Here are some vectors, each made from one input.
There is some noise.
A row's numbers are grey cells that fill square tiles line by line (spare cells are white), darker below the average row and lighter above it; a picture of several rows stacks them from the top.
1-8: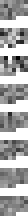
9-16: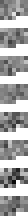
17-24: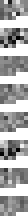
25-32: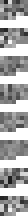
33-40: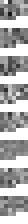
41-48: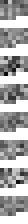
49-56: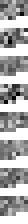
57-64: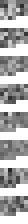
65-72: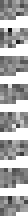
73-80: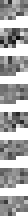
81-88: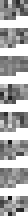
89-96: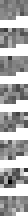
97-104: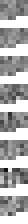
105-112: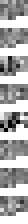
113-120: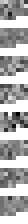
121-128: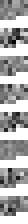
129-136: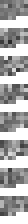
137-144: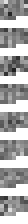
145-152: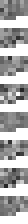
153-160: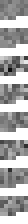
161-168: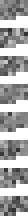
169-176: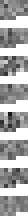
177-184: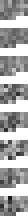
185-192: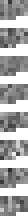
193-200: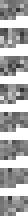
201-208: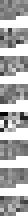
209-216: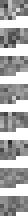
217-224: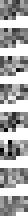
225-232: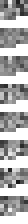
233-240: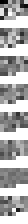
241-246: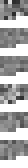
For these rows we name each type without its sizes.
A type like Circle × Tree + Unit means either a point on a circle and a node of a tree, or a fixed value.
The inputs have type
Circle × Circle × (Circle + Unit) + Line.
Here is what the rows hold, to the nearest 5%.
About 80% of them hold a point on each of two circles, together with either a point on a circle, or a fixed value. The rest hold a point on a line.
